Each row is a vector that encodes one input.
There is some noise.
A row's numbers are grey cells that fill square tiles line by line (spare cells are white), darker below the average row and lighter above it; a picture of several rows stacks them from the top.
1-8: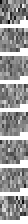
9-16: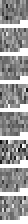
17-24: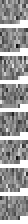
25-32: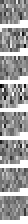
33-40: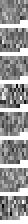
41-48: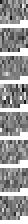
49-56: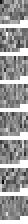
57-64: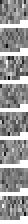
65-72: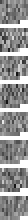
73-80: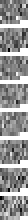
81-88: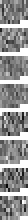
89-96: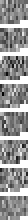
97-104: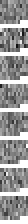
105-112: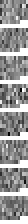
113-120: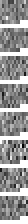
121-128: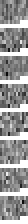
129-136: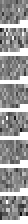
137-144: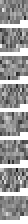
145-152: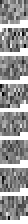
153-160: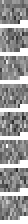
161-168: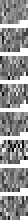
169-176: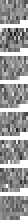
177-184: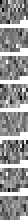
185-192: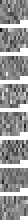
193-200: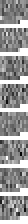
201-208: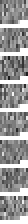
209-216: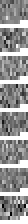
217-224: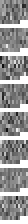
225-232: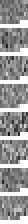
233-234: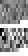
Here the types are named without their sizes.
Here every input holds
a true/false value, together with either a point on a circle, or a point on a line.
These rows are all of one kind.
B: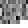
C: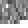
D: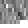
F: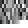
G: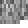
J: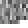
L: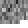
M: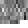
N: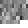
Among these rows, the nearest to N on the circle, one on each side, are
G and L.
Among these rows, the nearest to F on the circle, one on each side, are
C and J.
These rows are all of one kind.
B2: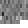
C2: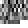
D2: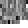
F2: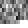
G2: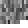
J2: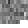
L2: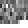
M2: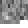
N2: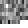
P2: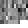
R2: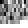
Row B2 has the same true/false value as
C2, J2, M2 and R2.
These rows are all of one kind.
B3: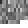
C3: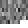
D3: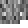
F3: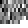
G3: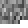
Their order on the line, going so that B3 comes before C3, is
F3, B3, C3, D3, G3.
